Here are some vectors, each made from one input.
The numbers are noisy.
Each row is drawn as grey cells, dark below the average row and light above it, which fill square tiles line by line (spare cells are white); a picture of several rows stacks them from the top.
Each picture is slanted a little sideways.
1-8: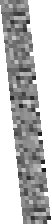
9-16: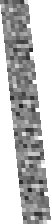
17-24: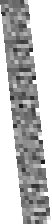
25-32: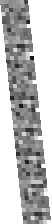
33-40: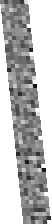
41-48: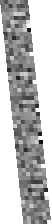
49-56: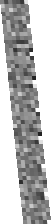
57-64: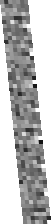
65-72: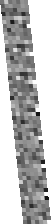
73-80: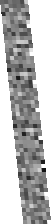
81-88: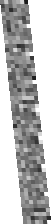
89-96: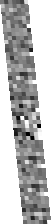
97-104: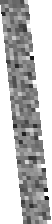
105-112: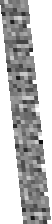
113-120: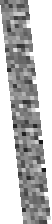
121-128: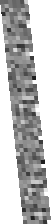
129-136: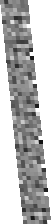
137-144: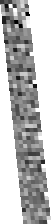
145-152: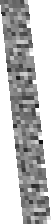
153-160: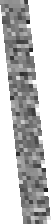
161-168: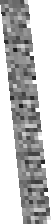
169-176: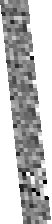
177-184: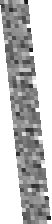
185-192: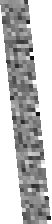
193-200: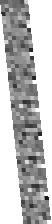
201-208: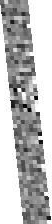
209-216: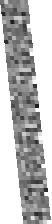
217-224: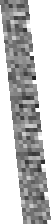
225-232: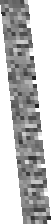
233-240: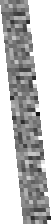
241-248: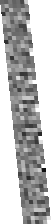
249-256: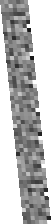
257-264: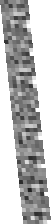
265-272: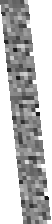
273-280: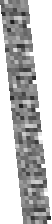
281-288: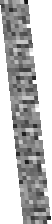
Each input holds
either a fixed value, or three true/false values.
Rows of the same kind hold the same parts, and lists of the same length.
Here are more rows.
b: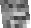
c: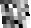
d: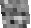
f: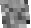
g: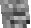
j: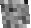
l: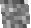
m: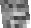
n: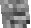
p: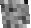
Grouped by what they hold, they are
b, d, f, g, j, l, m, n, p
c

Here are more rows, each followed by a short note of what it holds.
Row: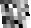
a fixed value
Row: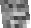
three true/false values
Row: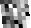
a fixed value
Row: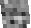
three true/false values
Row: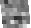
three true/false values
